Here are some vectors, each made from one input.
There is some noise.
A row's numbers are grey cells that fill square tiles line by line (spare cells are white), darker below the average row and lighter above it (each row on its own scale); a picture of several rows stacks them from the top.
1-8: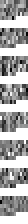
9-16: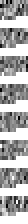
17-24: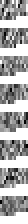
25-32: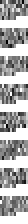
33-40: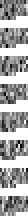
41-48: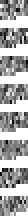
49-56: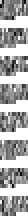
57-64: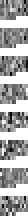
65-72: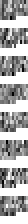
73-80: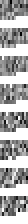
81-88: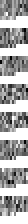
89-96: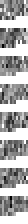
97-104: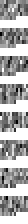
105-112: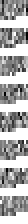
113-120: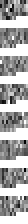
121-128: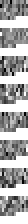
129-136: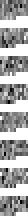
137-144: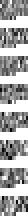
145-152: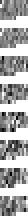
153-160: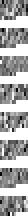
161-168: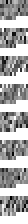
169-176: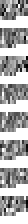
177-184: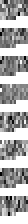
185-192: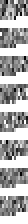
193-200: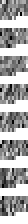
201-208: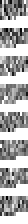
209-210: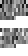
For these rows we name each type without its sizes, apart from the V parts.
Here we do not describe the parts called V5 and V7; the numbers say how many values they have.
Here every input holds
a point on a circle, five true/false values, a value of V5 and a value of V7, together with either a point on a circle, or a fixed value.
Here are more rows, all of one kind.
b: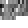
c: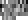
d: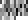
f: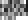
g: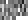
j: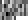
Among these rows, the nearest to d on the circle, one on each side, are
b and g.
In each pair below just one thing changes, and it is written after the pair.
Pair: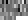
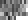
one of the five true/false values
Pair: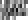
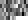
one of the five true/false values
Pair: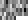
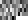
the value of V7
